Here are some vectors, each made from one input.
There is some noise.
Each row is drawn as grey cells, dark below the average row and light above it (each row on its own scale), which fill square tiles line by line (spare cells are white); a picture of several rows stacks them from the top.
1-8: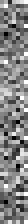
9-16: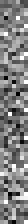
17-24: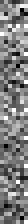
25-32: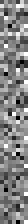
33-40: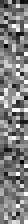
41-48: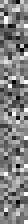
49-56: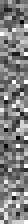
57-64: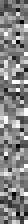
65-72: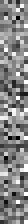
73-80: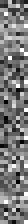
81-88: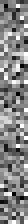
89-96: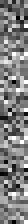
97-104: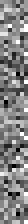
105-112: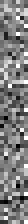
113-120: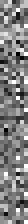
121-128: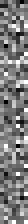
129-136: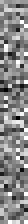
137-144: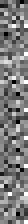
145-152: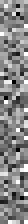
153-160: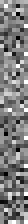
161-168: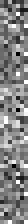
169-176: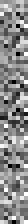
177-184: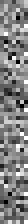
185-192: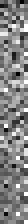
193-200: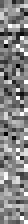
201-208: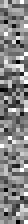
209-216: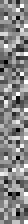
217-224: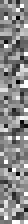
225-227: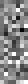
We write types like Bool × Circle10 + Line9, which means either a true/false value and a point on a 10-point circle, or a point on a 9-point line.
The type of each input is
Bool × Bool × Bool × Label12.
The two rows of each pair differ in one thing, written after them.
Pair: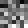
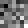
one of the three true/false values
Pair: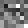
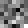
one of the three true/false values
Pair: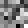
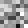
one of the three true/false values
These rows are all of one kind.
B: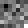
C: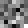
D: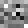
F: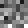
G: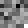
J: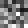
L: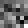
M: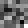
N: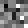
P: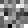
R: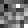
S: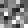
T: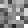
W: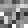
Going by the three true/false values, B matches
L, M, N and R.
